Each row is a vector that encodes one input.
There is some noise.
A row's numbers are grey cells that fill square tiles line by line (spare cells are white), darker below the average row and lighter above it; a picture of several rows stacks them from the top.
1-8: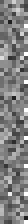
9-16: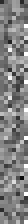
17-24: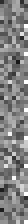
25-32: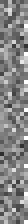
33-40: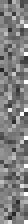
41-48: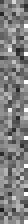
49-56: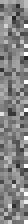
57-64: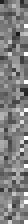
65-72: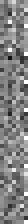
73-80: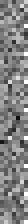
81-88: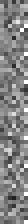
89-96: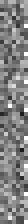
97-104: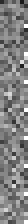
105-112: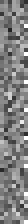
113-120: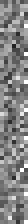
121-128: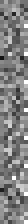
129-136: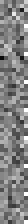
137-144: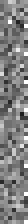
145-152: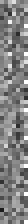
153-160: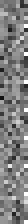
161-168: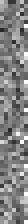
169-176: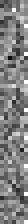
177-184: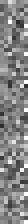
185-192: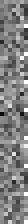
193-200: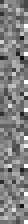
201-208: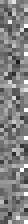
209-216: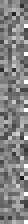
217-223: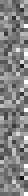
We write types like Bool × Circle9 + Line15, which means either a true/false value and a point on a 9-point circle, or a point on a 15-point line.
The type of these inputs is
(Circle6 + Tree9) × Tree8 + List2(Line8).
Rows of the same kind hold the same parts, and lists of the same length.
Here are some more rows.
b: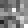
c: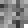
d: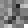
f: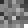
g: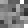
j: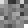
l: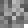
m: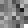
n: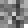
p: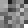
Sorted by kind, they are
b
c, m, n
d
f, l
g, j, p

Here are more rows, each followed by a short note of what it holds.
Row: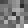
a node of an 8-node tree and a node of a 9-node tree
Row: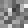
a list of one item
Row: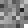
a list of two items
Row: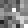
the empty list
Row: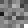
a node of an 8-node tree and a node of a 9-node tree
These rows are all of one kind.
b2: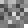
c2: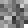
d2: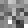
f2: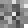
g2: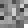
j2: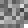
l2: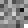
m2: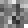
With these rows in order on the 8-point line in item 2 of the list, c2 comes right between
b2 and g2.
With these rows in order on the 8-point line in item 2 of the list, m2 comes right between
d2 and f2.
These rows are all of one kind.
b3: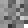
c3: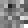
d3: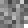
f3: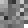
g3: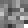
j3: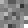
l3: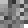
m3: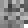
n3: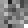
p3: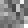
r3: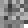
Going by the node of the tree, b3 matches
f3, j3 and l3.
